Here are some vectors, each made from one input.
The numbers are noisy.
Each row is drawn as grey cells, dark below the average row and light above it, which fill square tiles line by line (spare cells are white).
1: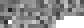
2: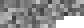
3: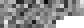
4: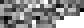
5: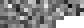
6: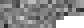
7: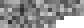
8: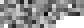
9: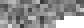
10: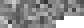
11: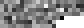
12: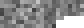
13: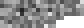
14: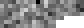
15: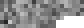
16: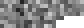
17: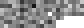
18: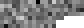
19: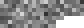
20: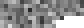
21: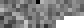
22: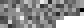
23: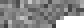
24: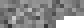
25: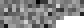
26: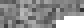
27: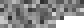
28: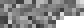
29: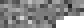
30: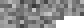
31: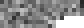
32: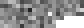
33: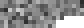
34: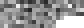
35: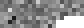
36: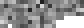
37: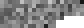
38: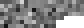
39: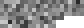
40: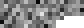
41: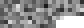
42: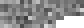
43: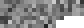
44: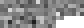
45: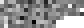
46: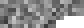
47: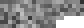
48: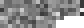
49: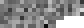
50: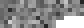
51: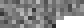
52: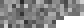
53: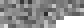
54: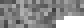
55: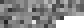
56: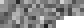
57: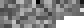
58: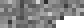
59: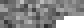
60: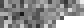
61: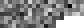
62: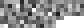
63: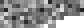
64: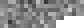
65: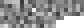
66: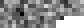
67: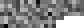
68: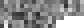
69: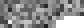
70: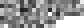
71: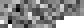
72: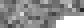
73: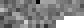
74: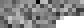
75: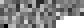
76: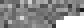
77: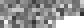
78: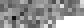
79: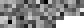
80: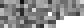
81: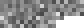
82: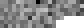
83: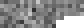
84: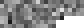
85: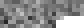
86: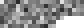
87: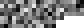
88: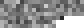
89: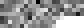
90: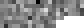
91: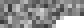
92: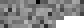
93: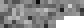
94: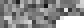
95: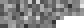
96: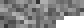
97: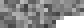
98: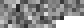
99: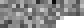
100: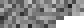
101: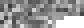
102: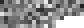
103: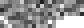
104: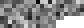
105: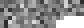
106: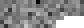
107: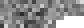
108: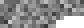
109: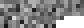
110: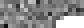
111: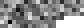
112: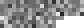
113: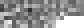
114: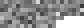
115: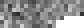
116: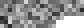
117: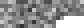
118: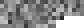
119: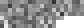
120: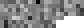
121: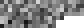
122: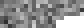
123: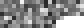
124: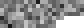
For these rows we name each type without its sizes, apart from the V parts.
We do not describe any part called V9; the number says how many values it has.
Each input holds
a value of V9, together with either a point on a line, or a node of a tree.
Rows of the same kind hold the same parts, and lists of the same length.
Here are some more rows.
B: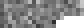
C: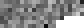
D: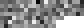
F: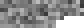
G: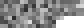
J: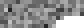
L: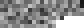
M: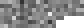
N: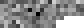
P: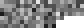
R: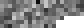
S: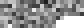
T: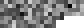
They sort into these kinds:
B, C, D, G, J, P, R, T
F, L, M, N, S

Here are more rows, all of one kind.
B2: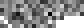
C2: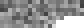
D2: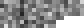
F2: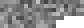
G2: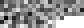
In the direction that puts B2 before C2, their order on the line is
D2, F2, B2, G2, C2.
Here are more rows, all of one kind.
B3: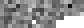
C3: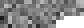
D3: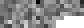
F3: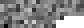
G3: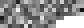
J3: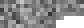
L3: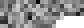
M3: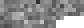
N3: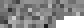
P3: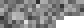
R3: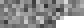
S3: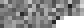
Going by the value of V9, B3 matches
F3, M3, P3 and R3.
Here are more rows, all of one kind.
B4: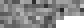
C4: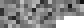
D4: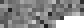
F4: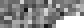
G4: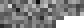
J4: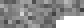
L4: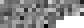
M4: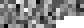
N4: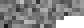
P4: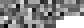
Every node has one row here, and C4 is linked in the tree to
J4.
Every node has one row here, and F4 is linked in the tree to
D4 and L4.
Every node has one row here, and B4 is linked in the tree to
J4.
